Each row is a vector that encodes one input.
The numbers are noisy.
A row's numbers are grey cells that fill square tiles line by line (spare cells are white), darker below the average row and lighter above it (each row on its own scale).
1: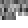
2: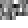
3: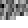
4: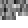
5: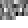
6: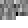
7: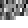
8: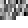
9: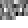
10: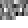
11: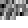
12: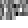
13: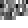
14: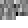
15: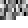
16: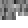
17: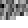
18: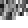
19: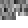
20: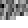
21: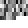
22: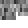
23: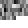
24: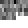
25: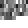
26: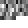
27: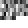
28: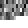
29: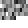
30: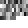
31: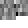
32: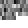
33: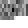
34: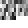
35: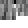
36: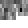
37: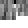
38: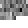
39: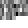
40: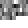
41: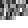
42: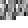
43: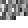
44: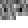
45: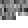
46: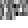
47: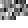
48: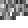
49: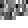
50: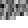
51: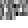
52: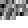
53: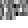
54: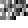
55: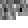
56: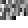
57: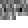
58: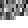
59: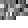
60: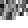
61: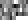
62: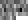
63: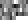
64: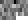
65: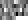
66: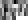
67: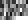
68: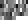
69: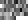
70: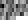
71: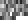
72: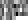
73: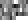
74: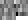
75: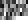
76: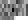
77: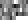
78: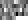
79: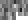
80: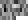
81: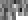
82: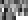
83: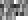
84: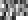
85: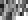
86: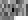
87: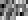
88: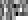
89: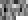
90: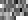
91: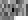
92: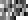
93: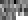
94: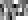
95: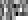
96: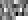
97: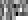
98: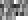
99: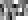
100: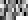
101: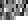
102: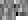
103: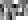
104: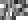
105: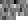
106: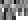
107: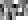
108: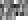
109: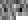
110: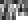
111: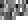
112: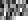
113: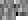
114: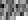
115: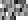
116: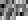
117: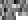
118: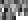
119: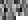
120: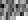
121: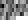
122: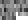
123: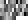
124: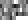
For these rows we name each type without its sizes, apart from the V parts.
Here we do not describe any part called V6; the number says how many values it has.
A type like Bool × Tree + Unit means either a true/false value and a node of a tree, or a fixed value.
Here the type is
List(Bool × V6).
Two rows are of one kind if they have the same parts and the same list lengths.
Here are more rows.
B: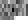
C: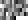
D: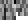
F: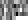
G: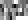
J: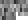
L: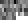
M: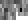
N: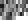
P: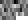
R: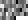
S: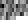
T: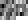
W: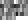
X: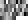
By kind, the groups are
B
C, D, J, L, M, P, R, X
F, G, N, S, T, W

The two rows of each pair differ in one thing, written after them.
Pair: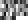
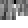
the true/false value in item 1 of the list
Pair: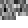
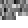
the value of V6 in item 2 of the list
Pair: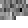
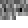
the true/false value in item 1 of the list
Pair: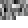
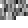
the true/false value in item 1 of the list
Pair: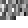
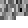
the value of V6 in item 1 of the list
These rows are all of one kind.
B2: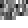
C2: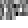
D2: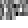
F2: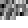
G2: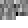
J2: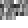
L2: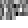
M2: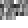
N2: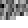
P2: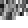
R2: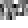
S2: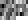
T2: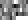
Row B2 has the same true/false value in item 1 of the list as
F2, N2, P2 and S2.
